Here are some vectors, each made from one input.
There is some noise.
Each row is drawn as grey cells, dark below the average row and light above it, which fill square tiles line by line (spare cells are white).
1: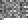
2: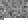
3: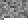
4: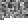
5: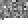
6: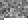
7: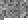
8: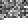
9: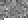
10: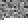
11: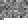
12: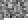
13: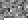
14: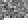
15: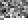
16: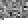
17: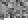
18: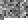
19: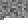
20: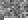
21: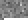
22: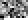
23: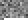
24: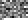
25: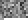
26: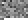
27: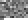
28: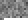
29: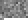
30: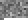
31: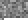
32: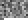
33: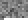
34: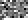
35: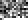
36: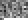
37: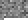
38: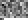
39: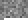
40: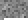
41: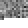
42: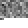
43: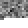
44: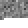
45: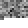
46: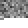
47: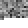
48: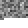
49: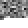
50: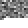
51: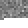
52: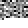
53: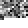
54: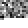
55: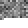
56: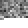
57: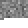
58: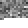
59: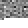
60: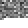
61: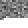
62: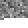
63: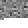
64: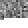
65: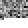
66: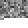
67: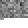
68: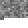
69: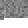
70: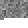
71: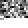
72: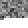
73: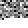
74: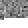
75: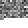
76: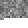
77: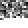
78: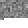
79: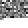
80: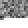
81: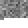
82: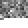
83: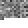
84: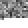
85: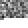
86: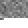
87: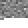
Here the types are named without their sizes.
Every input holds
a point on a circle.
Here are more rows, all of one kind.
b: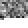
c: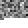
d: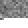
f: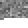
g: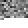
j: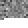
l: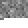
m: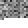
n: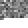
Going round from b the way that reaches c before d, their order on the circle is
b, c, n, l, d, g, j, m, f.
